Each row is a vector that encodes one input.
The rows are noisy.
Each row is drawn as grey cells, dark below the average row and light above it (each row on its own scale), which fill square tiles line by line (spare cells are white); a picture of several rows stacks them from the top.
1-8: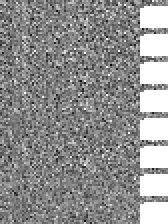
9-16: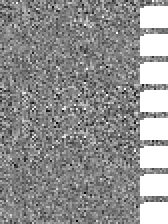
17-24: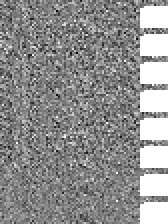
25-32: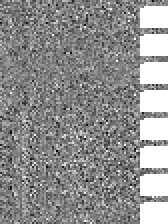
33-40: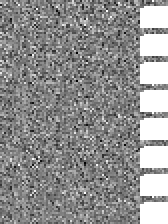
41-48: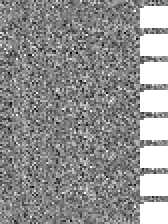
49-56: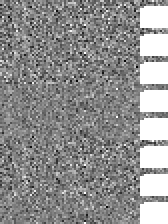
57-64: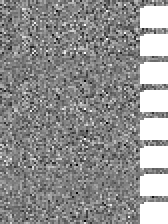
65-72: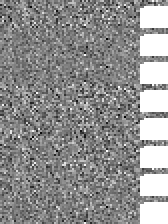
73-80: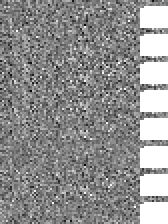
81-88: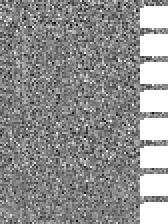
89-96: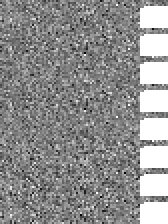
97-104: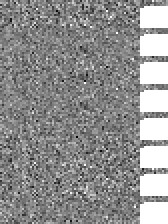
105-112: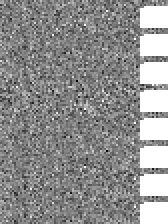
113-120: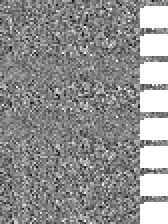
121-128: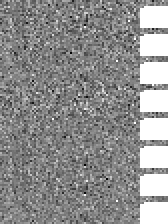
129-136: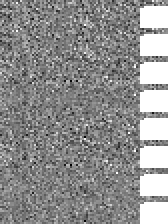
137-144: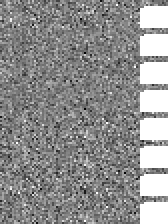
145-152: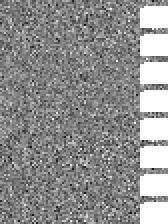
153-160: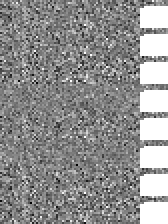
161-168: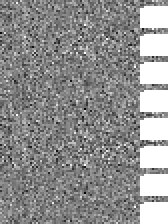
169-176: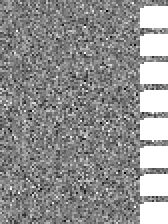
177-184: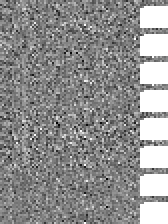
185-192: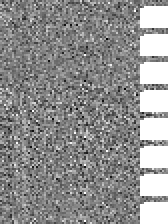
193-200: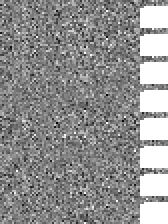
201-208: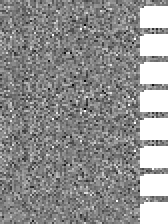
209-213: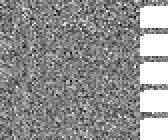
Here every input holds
either a point on a 9-point circle, or a point on a 14-point line.
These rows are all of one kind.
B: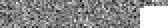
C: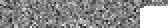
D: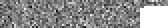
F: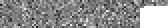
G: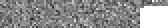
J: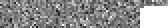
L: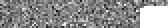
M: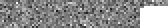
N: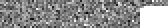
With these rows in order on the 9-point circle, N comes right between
B and G.
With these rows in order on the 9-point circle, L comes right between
C and F.
